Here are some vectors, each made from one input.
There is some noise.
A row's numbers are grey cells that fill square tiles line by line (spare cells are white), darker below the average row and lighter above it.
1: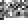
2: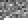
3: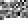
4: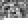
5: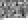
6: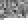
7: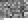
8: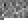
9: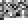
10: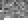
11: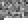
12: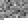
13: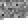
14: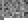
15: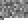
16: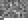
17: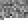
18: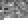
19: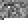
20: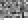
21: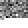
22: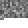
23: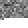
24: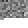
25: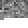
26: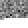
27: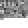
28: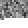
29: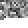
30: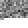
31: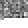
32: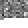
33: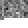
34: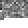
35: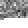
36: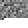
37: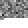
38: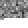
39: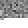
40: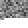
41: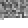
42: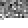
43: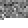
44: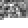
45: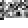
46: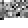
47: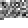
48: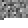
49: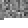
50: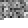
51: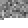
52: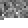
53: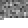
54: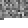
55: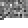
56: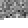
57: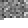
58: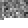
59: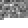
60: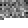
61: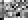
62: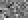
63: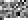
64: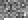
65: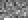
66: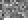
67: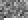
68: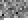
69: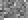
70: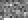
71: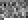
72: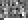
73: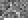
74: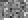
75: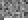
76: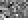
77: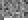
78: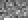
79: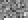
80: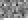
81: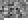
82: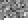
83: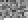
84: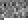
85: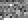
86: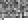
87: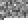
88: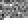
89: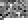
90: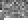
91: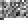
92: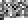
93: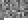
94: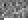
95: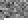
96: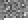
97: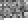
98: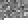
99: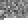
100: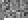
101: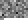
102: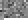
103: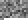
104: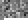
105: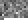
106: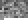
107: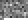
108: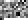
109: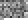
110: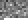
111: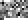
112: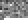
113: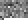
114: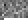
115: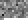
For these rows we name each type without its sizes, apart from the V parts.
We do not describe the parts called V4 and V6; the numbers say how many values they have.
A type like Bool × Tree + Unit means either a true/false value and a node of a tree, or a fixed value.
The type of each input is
Bool × Bool × Bool × (Unit + V4 × V6) + Line.
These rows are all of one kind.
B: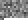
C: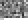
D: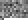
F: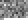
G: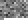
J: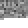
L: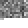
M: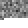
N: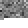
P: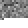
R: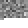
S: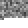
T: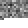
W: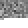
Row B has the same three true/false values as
D, M, S and T.
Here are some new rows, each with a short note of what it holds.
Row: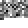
a point on a line
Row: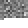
three true/false values, a value of V4 and a value of V6
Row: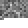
three true/false values
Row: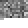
three true/false values, a value of V4 and a value of V6
